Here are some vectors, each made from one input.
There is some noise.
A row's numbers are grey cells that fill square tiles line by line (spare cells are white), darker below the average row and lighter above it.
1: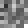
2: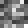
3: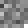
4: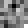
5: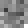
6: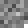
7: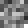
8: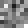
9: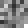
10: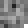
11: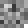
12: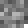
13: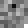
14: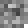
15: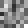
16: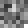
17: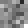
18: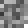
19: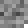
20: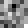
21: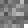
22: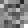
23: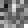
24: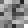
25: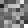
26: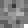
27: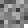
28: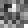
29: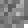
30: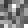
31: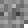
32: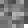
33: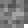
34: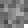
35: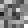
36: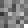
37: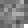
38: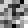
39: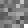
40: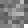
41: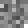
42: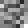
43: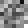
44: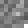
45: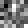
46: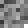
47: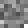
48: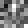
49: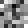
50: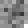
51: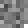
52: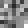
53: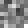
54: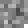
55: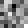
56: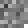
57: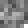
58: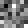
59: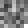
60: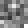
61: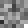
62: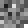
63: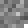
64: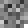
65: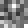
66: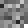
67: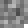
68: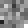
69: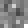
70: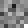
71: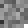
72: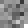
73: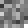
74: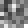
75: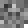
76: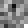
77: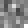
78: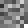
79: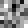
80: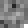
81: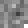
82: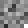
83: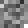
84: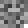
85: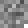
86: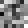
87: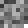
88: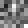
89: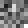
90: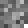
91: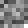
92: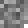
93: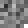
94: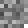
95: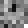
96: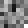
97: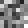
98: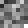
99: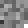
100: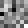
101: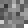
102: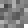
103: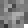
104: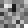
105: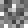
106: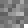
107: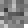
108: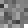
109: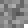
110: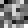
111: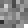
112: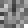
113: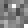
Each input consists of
a true/false value, together with either a point on a 5-point line, or a point on a 6-point line.
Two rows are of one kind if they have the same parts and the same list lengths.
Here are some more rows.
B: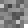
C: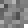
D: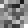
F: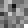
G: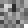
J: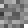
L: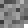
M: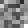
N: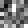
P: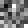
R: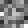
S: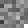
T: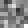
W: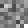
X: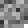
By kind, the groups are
B, C, D, F, J, M, N, P, R
G, L, S, T, W, X

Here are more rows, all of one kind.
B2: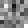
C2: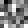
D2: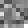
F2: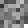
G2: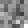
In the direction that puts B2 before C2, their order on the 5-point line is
D2, B2, C2, F2, G2.
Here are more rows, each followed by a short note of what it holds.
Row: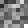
a point on a 5-point line and a true/false value
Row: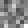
a point on a 5-point line and a true/false value
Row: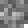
a point on a 6-point line and a true/false value
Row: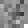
a point on a 5-point line and a true/false value
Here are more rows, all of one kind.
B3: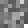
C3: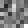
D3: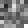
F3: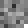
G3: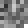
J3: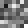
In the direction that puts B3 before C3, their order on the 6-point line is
B3, C3, F3, D3, G3, J3.
